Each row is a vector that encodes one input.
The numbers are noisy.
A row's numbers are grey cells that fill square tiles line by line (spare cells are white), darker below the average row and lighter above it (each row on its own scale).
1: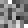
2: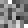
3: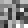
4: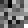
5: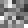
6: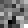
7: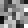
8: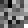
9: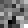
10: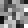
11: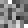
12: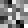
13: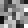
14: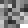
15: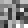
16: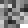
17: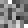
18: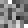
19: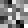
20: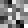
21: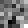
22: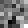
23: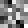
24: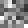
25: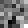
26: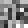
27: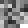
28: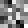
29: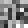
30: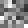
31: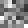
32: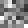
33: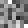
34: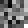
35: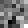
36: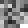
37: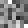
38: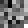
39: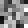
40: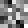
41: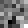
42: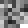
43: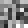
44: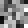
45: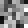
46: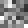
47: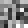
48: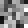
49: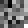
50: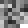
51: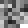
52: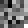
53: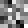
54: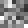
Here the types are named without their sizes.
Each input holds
a point on a line.
